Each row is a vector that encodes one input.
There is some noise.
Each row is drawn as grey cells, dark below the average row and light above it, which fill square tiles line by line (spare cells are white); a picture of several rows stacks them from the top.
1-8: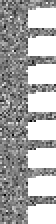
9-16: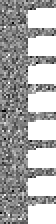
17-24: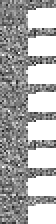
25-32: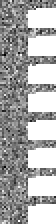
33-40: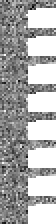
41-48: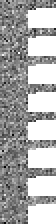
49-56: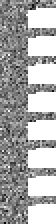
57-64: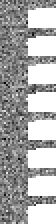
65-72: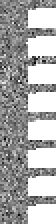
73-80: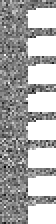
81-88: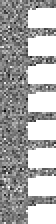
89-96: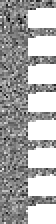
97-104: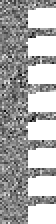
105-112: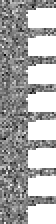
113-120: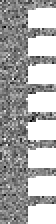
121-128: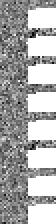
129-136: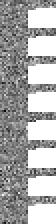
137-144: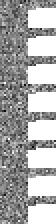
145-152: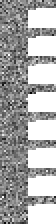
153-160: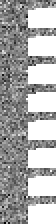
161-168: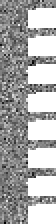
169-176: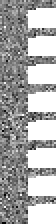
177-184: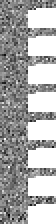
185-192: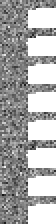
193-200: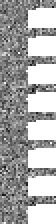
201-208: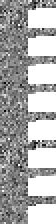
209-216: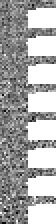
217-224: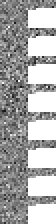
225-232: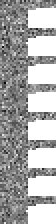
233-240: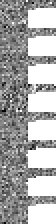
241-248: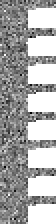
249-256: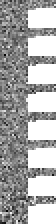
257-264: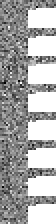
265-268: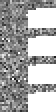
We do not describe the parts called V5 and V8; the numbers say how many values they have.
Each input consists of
either a point on a 13-point line and a true/false value, or a value of V5 and a value of V8.
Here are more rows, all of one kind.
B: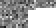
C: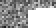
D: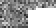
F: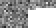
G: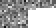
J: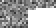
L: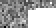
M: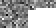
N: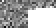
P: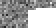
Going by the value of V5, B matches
G, J and N.
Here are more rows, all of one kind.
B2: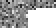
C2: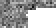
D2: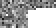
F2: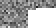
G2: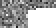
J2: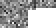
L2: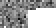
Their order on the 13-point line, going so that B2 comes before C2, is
G2, F2, D2, L2, B2, J2, C2.
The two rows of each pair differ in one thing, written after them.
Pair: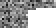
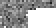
the place on the 13-point line
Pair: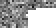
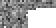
the place on the 13-point line
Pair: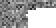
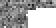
the place on the 13-point line
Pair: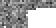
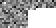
the true/false value
